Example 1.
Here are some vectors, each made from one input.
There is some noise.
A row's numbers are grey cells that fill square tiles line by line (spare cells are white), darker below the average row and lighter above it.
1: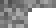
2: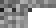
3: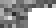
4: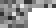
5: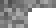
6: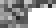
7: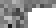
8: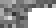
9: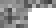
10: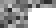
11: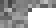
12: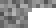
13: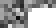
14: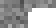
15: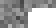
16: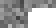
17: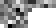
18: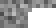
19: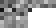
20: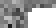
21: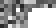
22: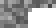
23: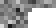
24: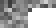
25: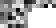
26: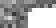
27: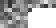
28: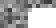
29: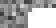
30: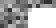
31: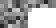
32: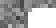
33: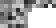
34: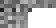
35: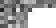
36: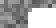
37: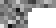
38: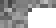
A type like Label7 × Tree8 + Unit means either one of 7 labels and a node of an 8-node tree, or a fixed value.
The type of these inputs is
Tree7.
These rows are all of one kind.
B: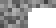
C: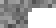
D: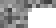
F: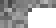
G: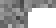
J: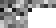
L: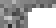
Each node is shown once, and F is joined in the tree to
G and J.
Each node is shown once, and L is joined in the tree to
C.
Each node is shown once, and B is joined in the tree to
D and G.
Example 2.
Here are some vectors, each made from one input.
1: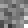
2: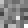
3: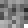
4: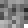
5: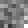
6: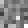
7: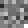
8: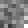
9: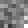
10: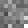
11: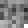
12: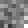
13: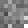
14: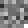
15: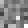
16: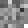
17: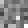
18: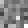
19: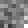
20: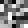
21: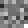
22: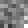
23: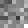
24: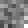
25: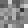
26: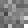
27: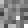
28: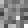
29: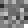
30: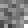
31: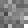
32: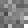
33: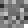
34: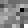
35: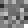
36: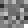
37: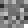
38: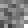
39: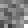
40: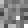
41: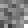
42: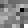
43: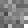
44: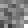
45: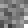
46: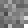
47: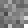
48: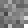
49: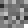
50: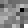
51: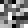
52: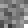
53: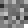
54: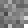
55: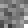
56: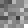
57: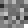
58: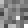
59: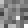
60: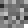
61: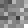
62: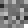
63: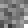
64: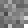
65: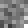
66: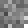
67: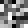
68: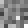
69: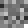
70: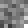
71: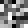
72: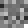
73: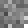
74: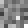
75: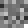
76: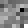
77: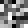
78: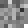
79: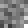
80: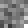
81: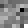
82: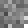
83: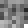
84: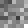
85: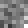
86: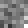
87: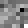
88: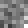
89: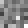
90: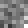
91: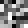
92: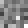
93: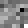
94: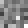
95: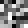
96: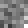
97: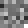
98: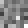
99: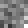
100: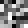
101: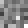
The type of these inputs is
Circle8 + Unit.
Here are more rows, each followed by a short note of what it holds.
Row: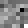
a point on an 8-point circle
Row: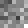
a point on an 8-point circle
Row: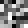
a fixed value
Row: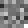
a point on an 8-point circle
